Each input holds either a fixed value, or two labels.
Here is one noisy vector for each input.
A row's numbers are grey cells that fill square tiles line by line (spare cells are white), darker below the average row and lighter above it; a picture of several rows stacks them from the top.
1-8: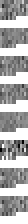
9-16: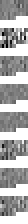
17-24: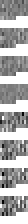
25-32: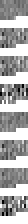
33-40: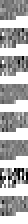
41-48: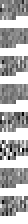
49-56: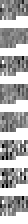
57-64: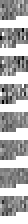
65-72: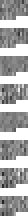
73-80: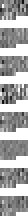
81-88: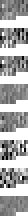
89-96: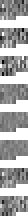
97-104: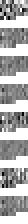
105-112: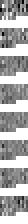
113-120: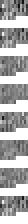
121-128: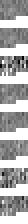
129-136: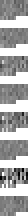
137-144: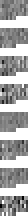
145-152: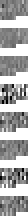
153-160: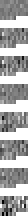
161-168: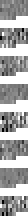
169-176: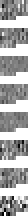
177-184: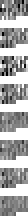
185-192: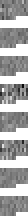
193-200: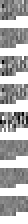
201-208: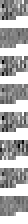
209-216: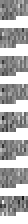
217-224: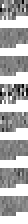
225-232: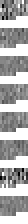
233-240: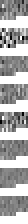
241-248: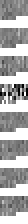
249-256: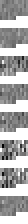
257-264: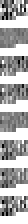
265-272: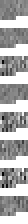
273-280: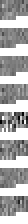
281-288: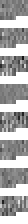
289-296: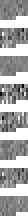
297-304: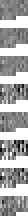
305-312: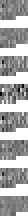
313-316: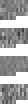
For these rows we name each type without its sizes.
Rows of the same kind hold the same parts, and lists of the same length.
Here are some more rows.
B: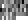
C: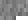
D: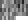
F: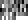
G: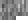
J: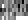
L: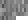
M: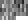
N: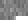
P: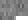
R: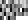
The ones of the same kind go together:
B, C, D, F, G, J, L, M, N, P
R

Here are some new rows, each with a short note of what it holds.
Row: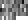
two labels
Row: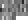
two labels
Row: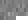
two labels
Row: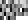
a fixed value
